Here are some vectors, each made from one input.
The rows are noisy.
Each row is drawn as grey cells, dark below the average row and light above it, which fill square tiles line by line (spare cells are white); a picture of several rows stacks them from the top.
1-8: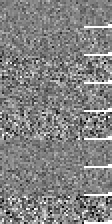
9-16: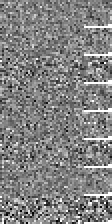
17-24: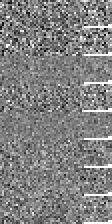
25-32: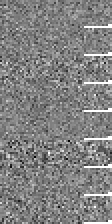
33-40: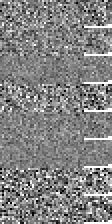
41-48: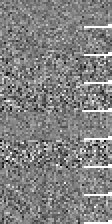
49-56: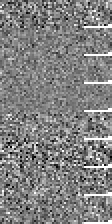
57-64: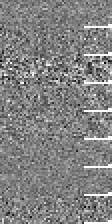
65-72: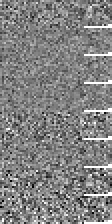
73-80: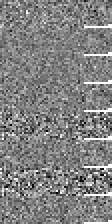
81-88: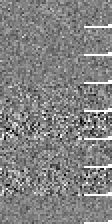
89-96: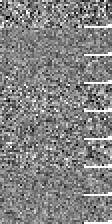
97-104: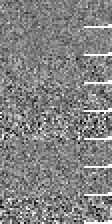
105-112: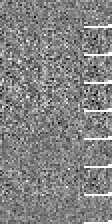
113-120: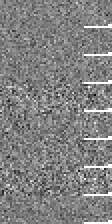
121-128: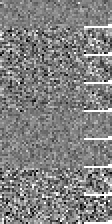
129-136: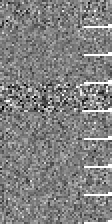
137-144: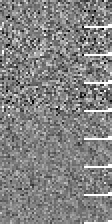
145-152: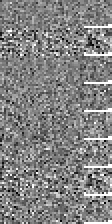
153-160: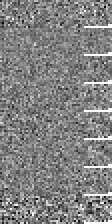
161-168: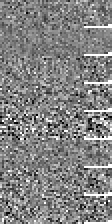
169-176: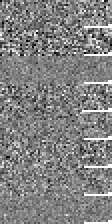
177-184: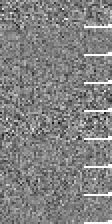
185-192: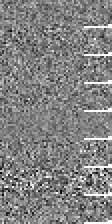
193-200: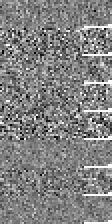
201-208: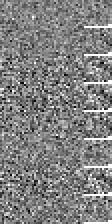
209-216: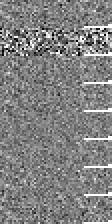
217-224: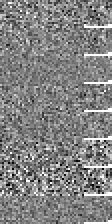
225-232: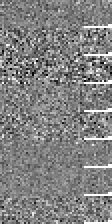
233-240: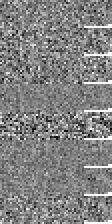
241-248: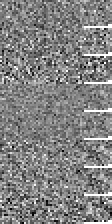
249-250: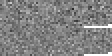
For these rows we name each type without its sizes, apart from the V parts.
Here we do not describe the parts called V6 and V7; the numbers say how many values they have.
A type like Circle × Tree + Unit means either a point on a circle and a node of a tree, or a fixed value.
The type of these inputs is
(Bool × Bool × Bool × Bool + V6) × Tree × (Tree + Unit) × V7.
